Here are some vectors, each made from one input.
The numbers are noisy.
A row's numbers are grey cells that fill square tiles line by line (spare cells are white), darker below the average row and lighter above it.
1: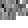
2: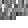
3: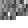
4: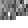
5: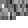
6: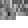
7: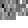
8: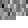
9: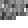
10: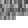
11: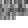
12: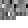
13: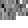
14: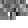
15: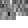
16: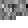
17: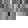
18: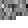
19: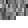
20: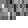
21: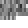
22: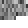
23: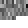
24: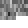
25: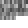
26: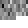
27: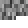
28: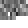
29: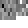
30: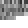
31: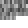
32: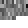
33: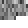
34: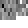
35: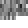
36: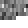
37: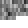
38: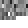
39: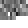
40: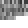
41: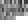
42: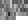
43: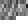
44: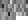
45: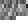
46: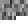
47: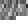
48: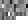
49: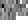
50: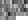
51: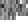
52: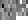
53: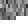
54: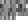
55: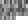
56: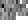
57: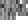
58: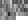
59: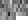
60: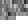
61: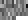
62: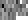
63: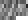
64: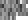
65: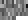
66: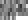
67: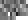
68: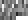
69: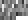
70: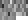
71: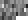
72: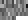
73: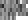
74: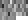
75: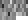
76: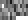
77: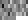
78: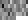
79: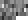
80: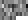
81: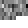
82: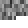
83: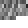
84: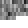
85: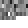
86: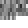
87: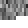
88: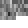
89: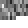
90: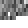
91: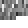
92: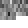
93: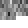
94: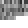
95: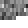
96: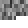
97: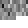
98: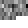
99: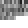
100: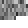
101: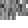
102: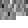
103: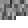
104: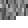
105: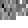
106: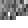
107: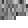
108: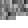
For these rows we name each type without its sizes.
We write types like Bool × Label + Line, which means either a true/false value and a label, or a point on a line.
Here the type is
Label + Line.
